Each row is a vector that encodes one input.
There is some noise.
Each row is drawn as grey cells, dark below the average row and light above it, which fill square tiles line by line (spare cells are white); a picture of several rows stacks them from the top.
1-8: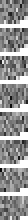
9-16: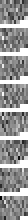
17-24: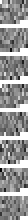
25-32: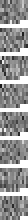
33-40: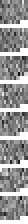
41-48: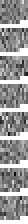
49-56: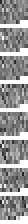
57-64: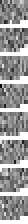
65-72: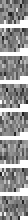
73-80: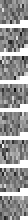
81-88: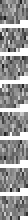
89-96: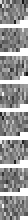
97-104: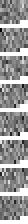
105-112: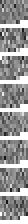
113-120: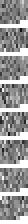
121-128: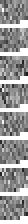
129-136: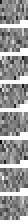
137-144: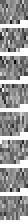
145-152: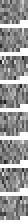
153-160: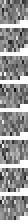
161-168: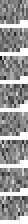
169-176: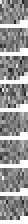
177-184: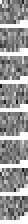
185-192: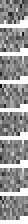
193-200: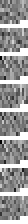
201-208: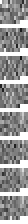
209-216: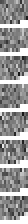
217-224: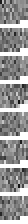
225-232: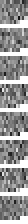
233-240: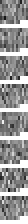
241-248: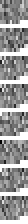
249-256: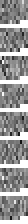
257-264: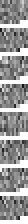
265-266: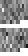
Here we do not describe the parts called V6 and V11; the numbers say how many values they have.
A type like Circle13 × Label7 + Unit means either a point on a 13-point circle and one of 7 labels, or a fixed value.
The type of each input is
(Bool × Label8 + V11) × V6 + Tree13.
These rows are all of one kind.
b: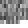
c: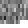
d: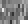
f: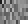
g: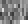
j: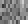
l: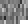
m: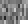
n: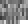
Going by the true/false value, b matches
f, g and n.
